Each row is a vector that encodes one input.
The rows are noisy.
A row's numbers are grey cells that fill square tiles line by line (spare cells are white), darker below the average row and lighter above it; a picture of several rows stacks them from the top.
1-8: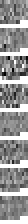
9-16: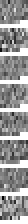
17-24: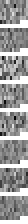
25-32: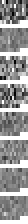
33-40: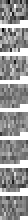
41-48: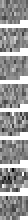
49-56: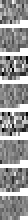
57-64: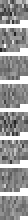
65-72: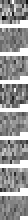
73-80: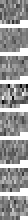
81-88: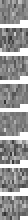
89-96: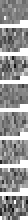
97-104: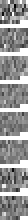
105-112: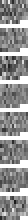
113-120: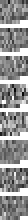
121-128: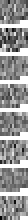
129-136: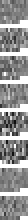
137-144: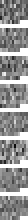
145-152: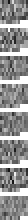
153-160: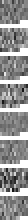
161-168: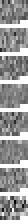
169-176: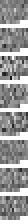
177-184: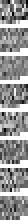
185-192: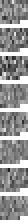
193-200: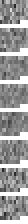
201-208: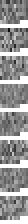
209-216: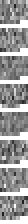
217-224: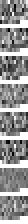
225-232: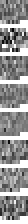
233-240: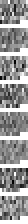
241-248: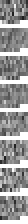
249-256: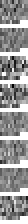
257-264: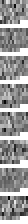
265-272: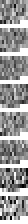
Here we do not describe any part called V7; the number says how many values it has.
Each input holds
either a point on a 13-point line, or four true/false values and a value of V7.
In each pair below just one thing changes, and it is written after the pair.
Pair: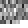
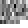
one of the four true/false values
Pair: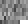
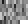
one of the four true/false values
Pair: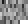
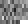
one of the four true/false values
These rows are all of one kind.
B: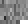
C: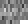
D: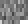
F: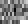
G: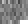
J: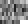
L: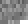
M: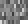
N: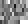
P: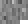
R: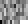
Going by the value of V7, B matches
C, M, P and R.
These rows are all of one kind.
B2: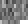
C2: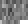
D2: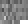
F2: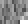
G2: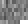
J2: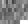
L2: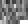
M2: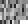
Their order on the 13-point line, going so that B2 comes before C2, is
F2, G2, J2, B2, C2, D2, M2, L2.
